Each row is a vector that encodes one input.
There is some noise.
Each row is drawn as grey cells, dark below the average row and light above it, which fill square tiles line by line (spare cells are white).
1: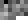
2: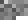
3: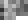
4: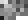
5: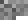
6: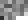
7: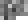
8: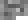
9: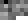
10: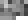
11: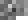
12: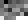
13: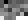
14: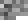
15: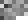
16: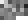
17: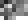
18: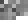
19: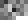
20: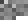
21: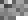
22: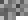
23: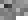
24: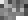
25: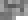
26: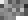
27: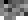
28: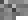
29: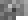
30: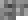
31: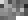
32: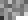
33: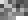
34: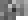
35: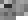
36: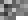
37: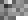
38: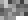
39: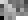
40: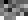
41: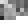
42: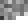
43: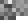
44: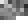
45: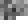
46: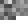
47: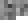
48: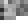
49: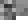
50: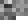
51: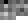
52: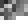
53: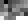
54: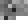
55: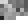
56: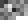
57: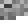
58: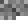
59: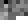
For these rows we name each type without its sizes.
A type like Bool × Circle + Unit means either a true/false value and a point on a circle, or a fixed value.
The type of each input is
Line × (Tree + Unit).
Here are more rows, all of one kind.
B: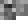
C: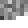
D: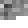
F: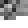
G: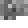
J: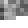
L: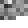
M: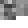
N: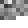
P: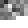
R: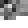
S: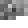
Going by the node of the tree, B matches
L, M and N.
